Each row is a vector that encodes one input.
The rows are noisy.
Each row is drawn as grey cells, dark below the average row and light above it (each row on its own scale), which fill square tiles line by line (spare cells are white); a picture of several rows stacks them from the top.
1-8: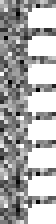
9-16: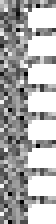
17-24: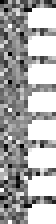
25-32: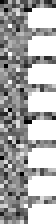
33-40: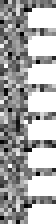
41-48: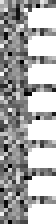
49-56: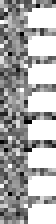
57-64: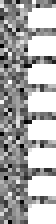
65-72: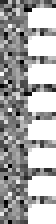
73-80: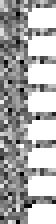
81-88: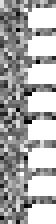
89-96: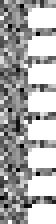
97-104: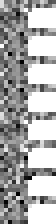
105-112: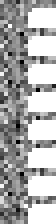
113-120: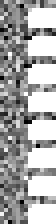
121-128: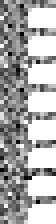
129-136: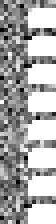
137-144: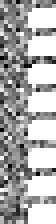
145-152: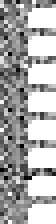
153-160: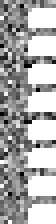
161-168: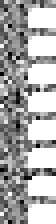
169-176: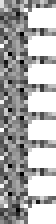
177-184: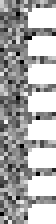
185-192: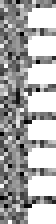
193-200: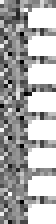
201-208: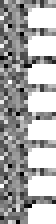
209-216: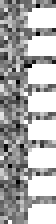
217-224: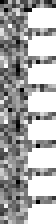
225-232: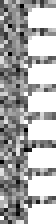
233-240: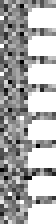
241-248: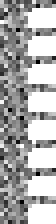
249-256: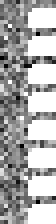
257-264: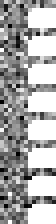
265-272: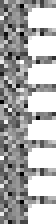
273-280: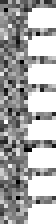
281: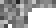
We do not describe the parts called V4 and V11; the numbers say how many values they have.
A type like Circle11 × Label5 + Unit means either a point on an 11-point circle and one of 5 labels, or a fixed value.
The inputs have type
Bool × (Line9 + V4) + Line5 + V11.
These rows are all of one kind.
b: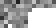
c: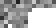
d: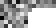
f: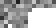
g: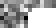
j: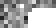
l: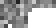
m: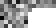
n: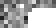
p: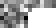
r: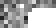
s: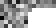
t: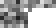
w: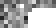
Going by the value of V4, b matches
c, f and t.
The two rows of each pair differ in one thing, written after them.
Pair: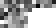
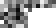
the true/false value
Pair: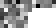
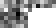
the true/false value
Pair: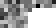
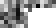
the true/false value
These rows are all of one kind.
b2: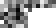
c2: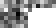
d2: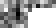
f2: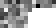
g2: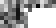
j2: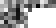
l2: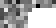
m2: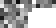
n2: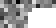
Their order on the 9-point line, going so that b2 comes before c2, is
b2, j2, g2, d2, f2, l2, c2, n2, m2.
